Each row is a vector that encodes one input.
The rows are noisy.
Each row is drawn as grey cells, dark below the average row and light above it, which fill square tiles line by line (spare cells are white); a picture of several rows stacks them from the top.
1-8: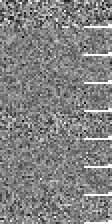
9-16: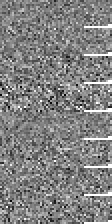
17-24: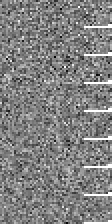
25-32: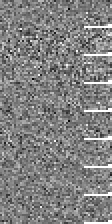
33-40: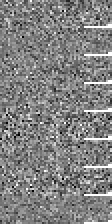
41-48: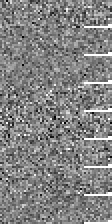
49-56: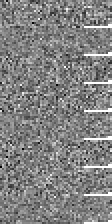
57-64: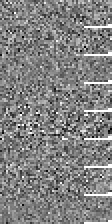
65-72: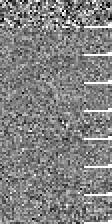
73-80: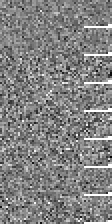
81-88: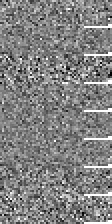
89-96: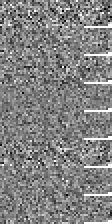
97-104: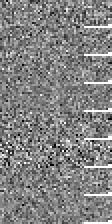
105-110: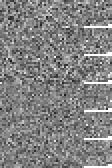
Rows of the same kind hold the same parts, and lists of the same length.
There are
3 kinds of row.
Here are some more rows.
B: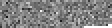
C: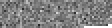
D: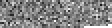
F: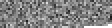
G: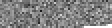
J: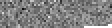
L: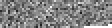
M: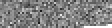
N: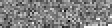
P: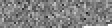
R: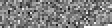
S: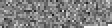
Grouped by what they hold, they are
B, C, J, N, P, S
D, F, L
G, M, R

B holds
a point on an 8-point circle and one of 5 labels.
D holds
a point on a 9-point line.
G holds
one of 5 labels.
